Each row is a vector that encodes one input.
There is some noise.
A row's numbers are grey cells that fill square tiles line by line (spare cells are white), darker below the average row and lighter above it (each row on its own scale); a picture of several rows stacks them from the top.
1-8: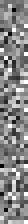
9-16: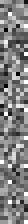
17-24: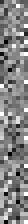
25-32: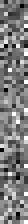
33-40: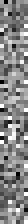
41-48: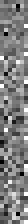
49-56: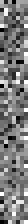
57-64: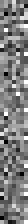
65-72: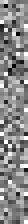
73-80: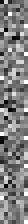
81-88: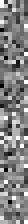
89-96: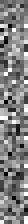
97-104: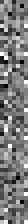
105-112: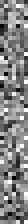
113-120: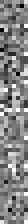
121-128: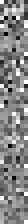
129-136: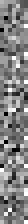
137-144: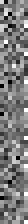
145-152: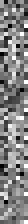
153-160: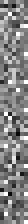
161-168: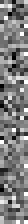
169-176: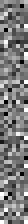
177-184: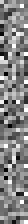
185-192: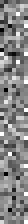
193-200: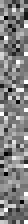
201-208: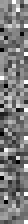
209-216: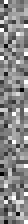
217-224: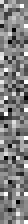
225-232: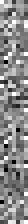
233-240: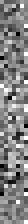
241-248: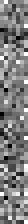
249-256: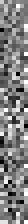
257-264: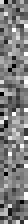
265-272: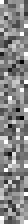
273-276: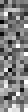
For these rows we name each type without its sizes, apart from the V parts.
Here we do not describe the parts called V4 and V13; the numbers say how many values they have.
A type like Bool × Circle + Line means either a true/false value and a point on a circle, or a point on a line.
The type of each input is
Label × (Line × Line + V4) × V13.
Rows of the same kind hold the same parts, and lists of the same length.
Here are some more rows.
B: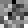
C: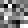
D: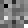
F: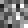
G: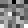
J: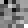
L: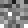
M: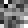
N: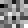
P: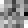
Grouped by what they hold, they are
B, D, F, G, J, L, M, N
C, P

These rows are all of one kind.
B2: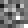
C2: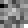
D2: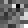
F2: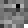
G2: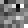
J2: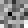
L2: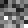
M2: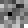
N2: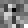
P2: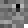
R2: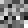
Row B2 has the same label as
D2, F2, G2 and P2.
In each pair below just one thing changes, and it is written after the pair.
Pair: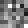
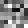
the value of V13
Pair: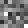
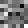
the value of V13
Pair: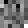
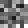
the value of V13
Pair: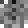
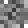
the value of V13
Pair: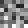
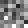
the place on one of the two lines
